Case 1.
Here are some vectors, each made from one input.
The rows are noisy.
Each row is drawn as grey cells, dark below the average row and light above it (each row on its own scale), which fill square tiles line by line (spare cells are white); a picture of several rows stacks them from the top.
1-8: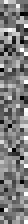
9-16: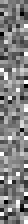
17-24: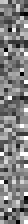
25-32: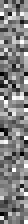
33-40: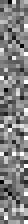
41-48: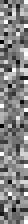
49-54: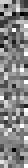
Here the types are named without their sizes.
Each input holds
a point on a line.
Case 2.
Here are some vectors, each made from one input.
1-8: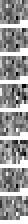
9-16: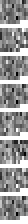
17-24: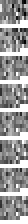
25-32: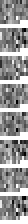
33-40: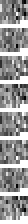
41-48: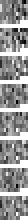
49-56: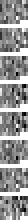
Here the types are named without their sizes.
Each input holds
a point on a line.
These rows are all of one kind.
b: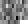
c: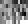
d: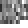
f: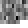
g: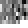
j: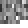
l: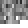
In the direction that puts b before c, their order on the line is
b, f, g, c, l, j, d.
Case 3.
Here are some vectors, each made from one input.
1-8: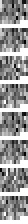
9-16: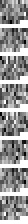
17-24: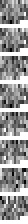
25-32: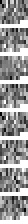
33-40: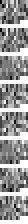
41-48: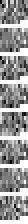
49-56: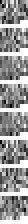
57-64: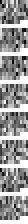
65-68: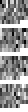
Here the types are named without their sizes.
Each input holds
a point on a line.
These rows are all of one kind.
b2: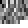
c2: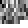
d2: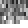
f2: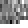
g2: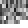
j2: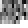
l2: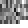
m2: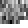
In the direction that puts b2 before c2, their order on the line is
b2, c2, m2, f2, l2, g2, d2, j2.
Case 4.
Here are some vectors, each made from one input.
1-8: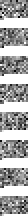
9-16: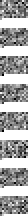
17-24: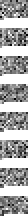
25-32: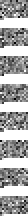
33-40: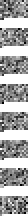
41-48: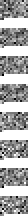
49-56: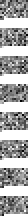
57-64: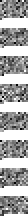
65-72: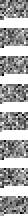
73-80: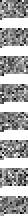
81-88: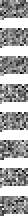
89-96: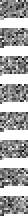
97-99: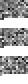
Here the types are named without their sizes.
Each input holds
a point on a circle.
